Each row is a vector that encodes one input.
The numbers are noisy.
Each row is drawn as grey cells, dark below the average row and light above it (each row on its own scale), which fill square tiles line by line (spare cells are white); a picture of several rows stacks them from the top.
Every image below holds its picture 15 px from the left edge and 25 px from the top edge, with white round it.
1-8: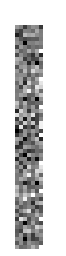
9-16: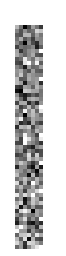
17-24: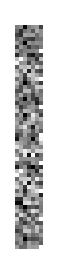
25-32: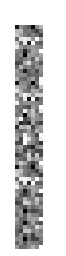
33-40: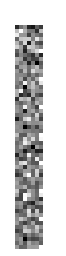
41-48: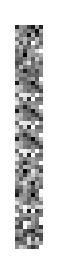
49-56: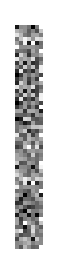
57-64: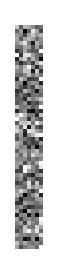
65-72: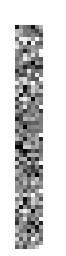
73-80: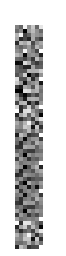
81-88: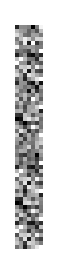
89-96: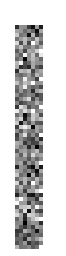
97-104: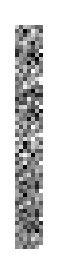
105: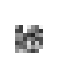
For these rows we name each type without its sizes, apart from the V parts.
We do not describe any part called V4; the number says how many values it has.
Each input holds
either a true/false value and a value of V4, or a list of points on a line.
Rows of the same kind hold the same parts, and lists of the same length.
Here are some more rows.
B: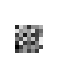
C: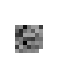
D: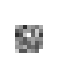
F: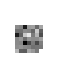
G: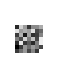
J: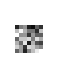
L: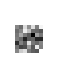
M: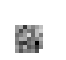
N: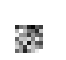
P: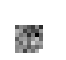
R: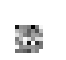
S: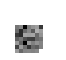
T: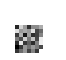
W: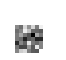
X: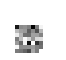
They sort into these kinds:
B, G, T
C, D, F, M, S
J, N, P, R, X
L, W

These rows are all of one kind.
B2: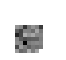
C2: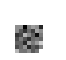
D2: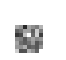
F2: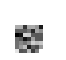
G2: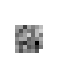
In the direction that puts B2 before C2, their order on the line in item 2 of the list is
F2, D2, B2, C2, G2.
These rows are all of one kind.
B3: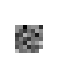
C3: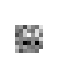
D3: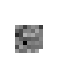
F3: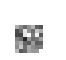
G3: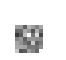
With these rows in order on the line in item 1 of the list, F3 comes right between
D3 and G3.
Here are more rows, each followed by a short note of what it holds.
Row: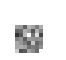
a list of two items
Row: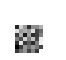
the empty list
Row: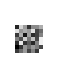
the empty list
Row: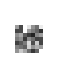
a true/false value and a value of V4
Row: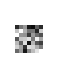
a list of one item
